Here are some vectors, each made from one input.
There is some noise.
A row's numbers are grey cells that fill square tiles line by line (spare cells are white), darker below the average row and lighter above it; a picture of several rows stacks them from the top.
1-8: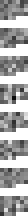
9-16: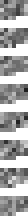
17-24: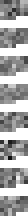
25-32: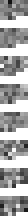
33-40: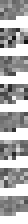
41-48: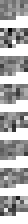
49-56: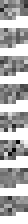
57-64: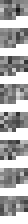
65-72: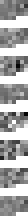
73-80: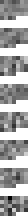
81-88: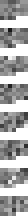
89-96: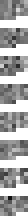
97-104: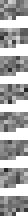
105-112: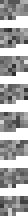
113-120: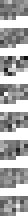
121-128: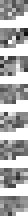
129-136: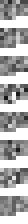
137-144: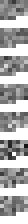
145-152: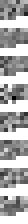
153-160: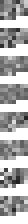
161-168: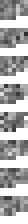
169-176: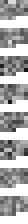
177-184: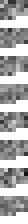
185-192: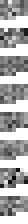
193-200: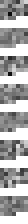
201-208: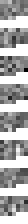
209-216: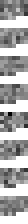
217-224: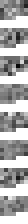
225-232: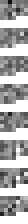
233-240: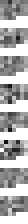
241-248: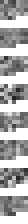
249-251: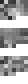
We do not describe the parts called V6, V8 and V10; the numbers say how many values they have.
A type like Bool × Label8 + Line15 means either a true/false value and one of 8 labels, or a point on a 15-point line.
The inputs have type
Bool × V10 + (Line4 + V6) × V8 + Line9.
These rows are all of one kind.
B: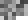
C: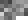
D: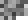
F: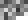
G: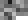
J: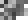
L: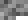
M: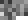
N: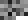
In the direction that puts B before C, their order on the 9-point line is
J, D, B, N, M, L, C, F, G.
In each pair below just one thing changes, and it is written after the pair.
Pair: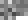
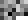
the value of V8
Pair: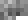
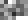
the place on the 4-point line
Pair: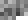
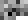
the place on the 4-point line
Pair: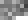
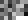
the value of V8
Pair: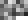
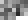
the place on the 4-point line
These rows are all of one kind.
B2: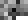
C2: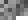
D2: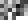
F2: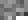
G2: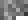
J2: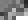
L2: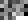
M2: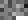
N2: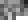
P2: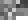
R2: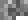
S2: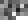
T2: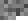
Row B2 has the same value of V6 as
D2, P2, R2 and S2.
